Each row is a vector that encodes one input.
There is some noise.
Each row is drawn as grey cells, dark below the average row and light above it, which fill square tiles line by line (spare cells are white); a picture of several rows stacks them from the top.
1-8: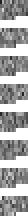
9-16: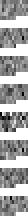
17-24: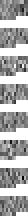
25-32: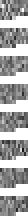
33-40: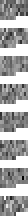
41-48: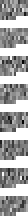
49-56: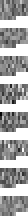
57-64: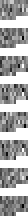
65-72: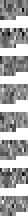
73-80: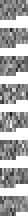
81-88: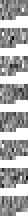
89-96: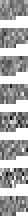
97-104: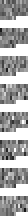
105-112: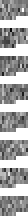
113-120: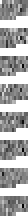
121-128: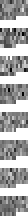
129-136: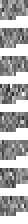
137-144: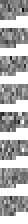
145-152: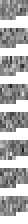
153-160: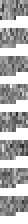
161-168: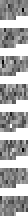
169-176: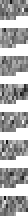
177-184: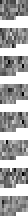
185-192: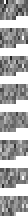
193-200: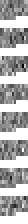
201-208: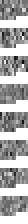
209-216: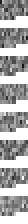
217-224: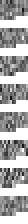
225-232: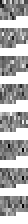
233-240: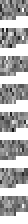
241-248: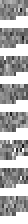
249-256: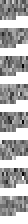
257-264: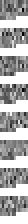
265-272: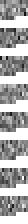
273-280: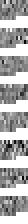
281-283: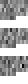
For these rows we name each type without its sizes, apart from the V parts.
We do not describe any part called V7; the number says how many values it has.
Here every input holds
a node of a tree, together with a list of items, each either a point on a line, or a value of V7.
